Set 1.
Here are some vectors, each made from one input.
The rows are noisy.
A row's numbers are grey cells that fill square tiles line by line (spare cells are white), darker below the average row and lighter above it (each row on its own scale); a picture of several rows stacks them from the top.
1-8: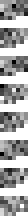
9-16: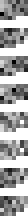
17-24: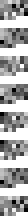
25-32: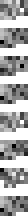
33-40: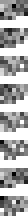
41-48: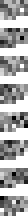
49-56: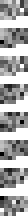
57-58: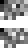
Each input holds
a point on a 10-point circle.
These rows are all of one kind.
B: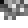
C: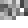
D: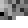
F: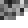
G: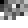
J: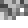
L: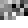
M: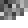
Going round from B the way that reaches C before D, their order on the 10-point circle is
B, J, C, L, D, F, M, G.
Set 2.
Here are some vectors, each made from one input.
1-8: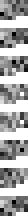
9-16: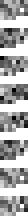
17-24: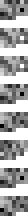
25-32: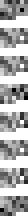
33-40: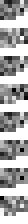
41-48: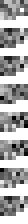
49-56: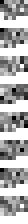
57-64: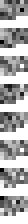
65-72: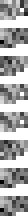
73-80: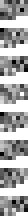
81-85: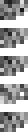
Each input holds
a point on a 10-point circle.
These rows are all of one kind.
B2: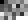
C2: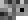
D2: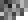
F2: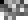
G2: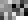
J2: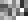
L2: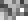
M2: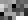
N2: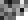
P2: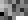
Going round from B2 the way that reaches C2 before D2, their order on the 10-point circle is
B2, F2, L2, J2, G2, M2, P2, C2, N2, D2.
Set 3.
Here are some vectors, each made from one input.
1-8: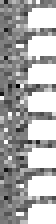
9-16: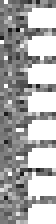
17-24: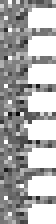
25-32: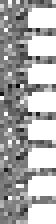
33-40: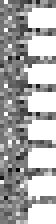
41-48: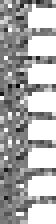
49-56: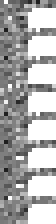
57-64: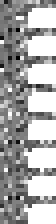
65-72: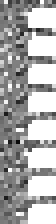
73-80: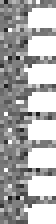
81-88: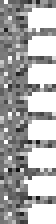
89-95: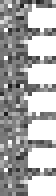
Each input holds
a point on a 10-point circle.
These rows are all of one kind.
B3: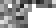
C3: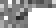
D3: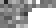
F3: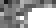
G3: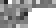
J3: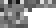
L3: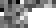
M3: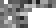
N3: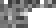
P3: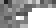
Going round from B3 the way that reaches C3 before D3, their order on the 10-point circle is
B3, C3, G3, D3, P3, F3, L3, J3, N3, M3.
